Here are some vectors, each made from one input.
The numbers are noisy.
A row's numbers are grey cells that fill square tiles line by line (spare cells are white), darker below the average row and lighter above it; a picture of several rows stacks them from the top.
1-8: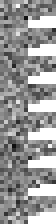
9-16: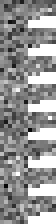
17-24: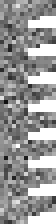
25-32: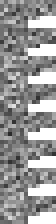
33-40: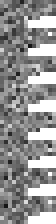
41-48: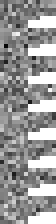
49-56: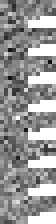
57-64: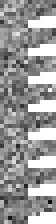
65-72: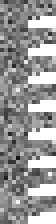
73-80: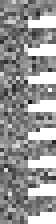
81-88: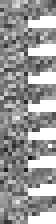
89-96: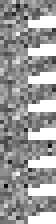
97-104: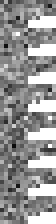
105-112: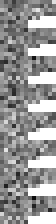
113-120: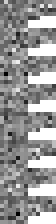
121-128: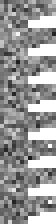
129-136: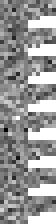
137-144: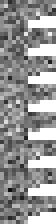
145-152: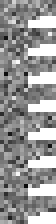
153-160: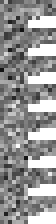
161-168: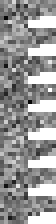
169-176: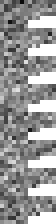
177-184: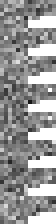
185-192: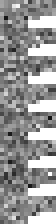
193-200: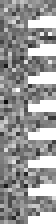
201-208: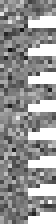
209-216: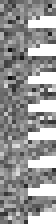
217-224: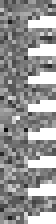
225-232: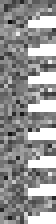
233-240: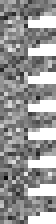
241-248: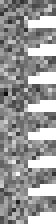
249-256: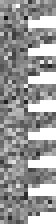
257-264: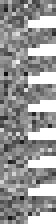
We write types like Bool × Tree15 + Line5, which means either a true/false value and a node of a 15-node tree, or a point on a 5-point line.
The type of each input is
(Bool × Bool × Bool + Unit) × Line7 + List3(Line5).
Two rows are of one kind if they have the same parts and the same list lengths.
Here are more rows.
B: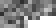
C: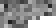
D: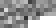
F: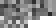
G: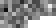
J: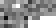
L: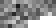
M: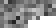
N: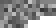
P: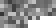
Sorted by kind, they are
B, G
C, N
D, L
F
J
M, P

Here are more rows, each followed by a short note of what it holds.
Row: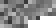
a list of two items
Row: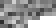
a point on a 7-point line and three true/false values
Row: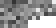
a list of three items
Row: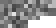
a list of three items
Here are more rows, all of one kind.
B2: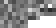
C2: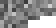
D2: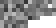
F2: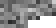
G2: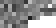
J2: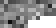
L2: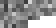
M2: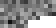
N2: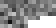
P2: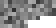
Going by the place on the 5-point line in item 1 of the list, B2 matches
C2, D2, G2 and L2.
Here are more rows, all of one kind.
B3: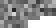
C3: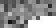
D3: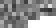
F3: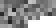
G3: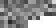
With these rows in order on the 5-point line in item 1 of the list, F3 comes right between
B3 and G3.
